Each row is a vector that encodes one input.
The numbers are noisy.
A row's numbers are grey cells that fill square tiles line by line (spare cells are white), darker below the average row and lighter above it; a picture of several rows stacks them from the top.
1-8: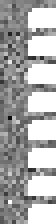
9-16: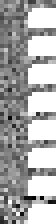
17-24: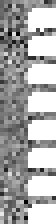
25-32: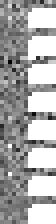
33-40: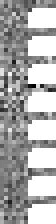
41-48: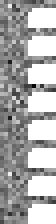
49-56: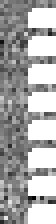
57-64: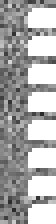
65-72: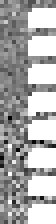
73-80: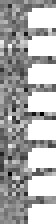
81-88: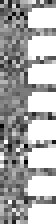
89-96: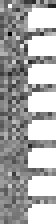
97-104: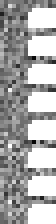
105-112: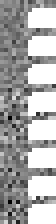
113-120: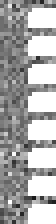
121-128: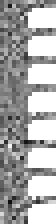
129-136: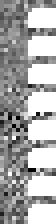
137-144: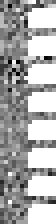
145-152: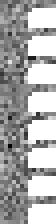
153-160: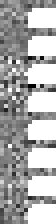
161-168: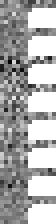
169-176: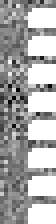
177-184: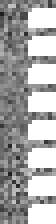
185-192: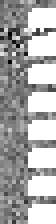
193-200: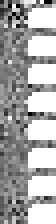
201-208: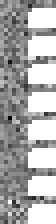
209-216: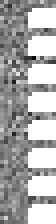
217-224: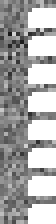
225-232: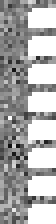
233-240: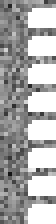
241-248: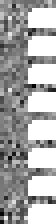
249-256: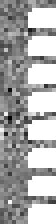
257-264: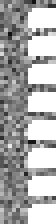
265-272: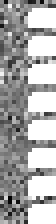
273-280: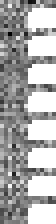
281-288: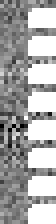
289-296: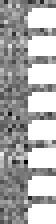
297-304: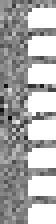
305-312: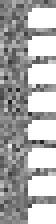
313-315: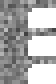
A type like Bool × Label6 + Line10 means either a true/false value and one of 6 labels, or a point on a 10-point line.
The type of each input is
Bool × Bool × Bool × Bool + List2(Circle5).
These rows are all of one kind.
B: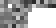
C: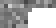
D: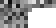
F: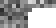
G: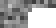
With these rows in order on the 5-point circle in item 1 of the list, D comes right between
B and C.
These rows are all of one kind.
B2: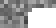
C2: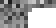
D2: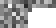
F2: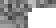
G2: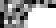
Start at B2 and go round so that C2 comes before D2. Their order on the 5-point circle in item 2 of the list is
B2, C2, F2, D2, G2.
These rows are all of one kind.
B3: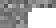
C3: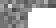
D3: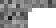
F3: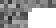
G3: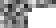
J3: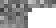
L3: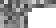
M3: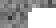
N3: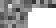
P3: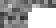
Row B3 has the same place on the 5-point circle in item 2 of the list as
J3 and M3.
